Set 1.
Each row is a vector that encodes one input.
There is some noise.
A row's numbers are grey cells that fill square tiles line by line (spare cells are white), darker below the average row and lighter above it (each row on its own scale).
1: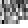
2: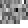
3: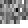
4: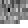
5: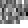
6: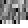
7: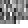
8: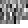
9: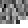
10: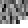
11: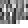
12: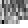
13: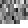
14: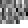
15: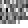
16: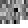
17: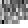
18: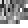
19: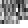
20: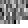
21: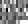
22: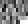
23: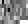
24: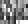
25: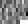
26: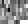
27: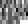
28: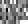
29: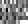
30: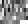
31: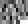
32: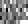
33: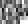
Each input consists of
a node of a 7-node tree.
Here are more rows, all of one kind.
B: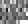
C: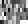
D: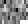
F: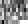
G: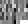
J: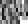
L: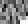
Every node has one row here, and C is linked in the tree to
D and F.
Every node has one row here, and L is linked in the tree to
J.
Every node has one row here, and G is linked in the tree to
B and D.
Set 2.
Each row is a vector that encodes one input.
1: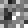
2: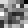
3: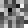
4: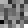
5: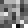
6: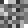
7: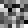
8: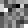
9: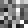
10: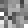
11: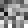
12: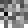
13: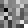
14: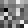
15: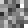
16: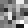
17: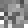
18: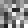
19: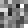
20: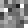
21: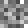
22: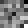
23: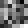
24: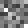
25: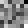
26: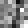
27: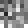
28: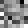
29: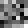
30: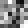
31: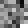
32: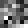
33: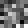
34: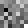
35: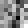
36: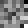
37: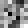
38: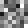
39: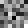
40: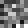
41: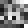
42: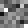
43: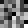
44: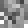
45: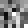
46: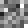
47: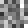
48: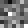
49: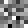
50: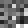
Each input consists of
one of 9 labels.
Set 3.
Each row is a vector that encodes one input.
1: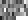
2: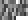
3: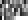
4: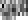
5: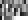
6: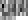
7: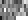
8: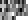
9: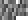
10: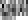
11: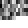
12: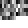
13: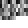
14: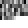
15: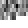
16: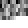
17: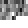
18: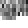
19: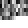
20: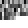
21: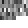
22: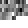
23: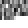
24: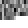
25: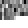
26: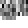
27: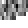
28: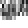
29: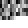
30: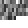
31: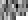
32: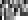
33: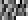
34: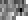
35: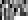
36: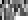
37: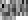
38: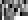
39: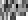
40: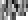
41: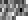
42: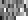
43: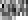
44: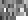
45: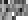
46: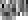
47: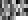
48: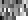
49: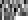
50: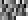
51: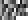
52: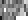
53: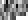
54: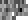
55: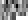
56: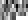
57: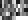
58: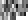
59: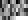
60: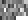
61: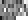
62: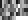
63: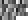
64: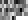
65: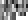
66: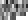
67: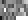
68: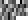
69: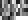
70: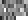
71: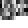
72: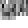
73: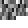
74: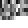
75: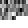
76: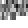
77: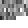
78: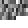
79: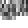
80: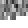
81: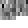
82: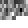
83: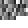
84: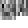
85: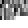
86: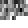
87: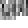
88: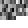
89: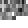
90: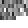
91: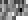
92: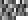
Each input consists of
one of 7 labels.
